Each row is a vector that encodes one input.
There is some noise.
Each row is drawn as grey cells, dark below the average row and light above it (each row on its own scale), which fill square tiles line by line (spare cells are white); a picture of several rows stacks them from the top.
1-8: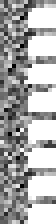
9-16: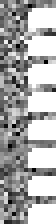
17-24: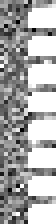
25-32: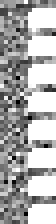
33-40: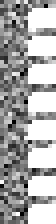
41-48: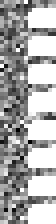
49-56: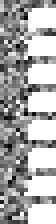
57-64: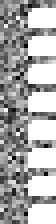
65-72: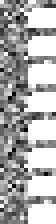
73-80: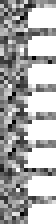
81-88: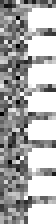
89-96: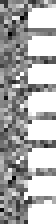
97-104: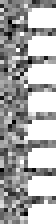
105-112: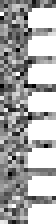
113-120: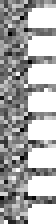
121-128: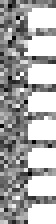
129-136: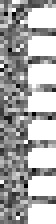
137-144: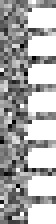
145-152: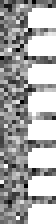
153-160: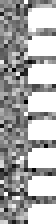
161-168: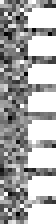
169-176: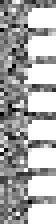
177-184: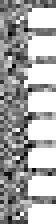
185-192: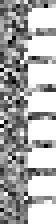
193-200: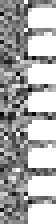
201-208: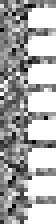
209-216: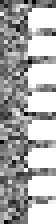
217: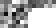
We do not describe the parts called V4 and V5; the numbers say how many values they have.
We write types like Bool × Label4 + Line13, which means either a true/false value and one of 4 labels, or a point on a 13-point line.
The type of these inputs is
Line7 × (Line7 + V4) + V5.
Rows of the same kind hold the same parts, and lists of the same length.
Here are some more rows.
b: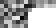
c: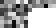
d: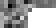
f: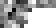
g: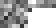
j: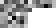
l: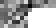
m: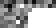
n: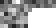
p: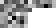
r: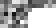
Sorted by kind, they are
b, l, m, n, r
c, d
f, g, j, p

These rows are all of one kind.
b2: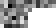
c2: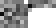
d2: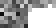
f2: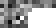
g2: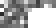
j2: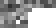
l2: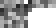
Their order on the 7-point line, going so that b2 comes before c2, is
j2, f2, b2, g2, c2, l2, d2.
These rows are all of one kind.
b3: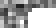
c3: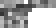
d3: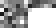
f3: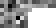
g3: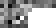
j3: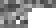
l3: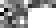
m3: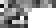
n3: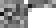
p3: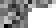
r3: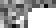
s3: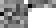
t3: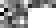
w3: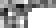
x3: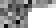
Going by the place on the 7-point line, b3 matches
d3, l3, t3 and w3.
